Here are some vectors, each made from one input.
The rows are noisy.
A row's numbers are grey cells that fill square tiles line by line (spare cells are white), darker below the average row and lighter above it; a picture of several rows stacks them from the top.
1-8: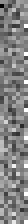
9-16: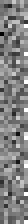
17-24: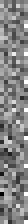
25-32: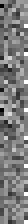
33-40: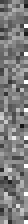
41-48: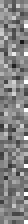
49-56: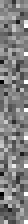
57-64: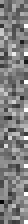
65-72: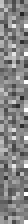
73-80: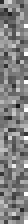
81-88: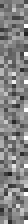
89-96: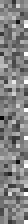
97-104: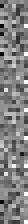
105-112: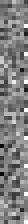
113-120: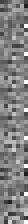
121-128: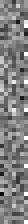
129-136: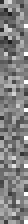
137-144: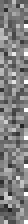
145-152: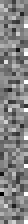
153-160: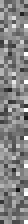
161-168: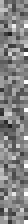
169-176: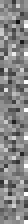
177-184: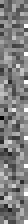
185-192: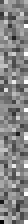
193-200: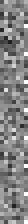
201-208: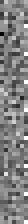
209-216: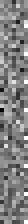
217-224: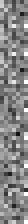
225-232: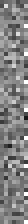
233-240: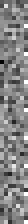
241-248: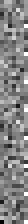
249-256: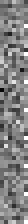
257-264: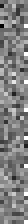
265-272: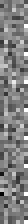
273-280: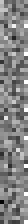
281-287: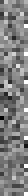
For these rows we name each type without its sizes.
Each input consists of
either a point on a line, or a node of a tree.
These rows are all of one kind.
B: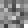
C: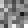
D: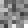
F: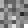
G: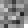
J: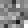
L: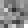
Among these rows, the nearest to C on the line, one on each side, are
D and F.
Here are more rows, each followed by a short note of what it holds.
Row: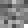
a node of a tree
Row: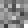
a point on a line
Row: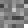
a node of a tree
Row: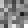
a point on a line
